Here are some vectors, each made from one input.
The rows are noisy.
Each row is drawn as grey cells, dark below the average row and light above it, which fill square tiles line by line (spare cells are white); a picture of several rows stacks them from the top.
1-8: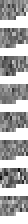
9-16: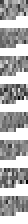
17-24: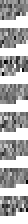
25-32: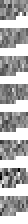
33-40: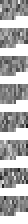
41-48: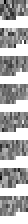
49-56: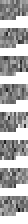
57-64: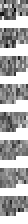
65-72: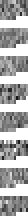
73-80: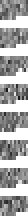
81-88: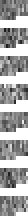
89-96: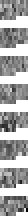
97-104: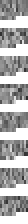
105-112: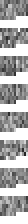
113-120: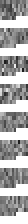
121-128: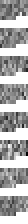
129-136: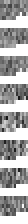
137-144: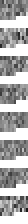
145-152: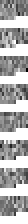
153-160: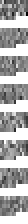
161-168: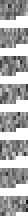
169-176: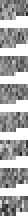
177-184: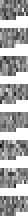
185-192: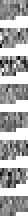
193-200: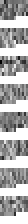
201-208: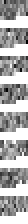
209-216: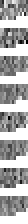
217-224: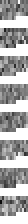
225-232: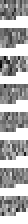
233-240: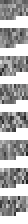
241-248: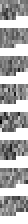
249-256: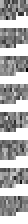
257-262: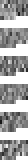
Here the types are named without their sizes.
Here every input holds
a true/false value, together with a list of points on a circle.
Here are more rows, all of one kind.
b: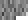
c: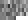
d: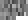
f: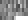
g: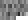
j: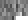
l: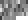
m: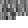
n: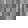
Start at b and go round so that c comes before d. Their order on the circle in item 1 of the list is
b, n, c, f, j, m, l, g, d.
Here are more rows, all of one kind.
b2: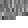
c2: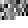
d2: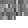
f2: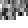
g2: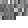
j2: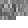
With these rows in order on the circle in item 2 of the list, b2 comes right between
f2 and g2.
